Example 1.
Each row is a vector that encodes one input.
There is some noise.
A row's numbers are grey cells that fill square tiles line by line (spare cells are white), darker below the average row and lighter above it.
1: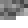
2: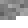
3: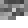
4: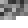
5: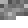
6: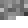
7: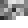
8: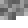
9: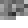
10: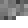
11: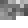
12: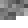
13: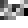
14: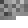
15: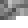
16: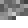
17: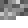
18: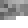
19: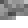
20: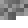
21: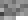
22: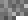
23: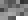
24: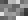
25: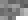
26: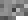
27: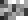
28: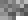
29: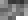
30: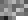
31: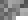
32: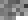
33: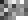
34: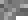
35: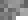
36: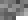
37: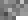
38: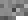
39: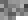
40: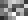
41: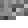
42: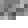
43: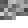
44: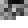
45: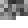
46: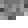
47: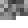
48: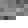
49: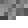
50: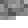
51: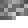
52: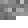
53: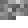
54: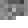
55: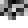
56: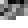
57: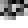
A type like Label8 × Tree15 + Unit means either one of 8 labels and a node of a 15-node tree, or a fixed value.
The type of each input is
Bool × Bool × Bool × Bool × Tree7.
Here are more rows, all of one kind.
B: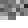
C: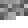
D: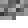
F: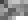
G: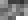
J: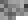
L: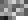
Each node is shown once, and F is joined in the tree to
C and G.
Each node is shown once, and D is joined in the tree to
L.
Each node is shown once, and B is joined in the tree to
J.
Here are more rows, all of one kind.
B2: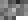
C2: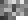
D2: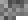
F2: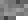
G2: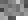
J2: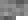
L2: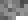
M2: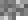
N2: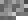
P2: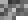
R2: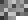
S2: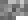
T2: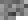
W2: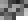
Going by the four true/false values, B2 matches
F2, J2 and L2.
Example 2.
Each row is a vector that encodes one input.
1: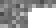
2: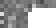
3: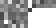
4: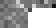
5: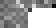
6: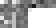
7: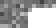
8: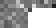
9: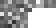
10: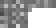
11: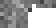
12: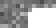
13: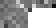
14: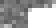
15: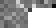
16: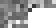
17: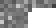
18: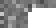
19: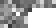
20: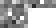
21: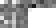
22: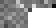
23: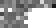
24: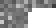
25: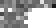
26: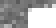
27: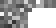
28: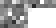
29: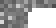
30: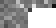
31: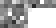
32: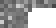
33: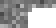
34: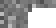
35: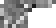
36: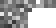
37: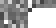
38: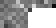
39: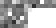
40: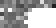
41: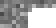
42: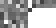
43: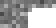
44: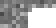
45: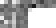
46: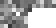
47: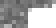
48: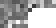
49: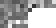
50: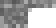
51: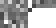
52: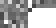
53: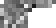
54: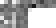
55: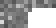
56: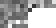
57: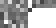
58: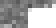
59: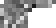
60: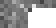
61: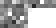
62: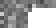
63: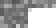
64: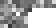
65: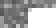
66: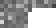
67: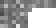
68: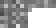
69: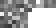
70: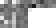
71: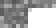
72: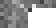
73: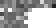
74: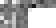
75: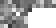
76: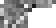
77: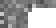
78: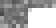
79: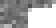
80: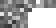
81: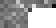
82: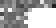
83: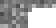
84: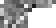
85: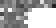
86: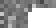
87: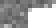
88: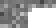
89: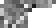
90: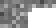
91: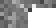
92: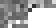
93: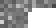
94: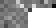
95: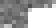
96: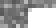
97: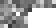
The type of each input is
Bool × Bool × Bool + Label8.
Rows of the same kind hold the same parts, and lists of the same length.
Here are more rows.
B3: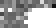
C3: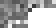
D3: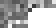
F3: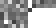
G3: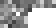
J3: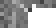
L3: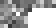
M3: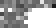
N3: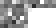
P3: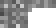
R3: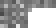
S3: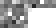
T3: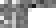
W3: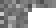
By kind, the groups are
B3, C3, D3, F3, G3, L3, M3, N3, S3, T3
J3, P3, R3, W3

